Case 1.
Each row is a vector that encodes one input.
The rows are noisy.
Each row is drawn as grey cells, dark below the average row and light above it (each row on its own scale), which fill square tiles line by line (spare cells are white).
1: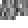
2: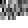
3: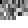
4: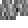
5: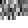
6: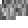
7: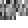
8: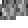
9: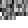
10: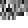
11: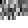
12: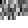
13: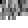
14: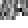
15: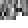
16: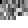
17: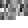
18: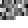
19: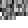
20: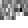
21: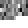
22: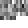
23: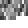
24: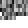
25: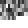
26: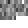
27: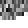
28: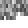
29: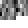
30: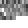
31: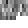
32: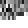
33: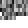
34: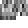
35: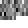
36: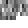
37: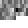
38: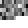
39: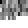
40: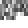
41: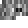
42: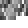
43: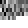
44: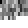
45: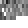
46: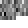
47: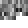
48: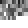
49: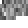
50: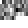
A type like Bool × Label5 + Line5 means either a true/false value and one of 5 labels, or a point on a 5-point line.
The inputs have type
Line4 × Line4 × (Tree7 + Unit) + Unit.
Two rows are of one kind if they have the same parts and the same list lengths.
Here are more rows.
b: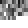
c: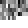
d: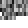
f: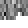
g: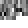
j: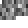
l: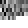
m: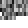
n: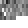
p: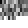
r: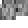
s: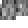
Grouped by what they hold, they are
b, c, l, p
d, m
f, g, j, n, r, s

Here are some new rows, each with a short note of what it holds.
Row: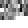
a point on each of two 4-point lines and a node of a 7-node tree
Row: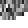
a point on each of two 4-point lines
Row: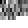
a point on each of two 4-point lines
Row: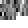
a point on each of two 4-point lines and a node of a 7-node tree
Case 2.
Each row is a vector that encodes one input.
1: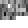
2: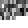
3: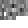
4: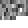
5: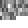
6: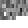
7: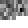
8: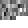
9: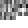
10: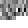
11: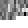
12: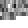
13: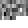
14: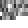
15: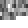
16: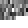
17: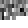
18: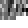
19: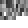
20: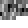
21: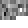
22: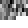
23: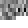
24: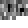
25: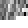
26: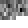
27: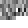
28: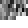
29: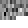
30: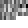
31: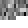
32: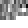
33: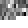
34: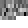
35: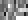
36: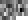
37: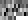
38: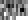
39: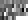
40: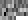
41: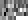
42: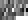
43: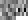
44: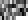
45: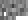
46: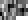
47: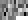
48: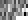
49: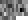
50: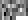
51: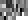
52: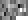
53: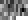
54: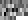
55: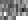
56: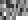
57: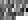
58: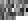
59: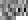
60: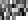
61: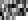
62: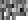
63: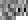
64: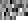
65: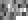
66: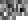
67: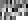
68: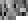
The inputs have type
Bool × Tree8 + Unit.
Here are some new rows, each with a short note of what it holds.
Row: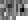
a node of an 8-node tree and a true/false value
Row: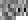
a fixed value
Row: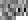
a fixed value
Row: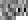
a fixed value
